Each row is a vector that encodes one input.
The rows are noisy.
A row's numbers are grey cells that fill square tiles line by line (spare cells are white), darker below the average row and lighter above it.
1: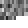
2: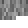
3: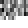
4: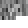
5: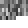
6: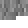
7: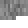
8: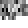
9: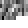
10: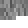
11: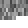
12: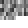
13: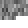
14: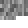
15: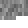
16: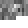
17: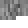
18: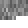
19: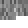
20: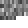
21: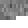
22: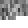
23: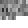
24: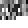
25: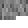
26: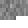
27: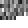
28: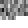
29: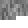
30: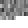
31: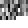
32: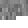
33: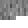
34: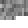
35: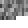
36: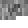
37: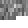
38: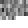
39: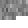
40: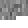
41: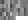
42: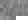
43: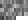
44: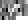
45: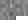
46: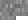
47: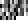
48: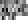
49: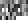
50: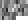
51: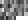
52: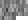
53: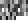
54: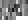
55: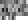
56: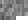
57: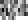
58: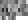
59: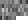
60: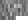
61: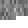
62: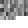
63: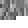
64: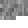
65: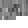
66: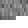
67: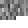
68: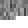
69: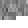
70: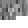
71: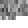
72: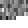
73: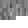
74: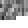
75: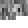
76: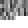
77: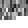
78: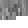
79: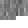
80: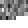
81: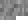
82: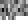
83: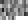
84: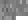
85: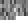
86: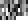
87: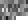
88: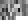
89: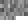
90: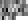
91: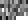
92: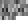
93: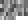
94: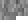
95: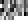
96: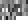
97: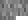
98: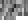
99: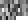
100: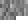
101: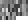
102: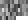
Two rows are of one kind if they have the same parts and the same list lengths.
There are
2 kinds of row.
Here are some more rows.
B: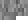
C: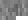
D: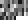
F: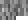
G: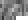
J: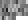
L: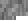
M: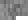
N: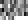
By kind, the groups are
B, C, F, J, M, N
D, G, L

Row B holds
a point on an 8-point line.
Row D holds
a point on each of two 3-point lines.
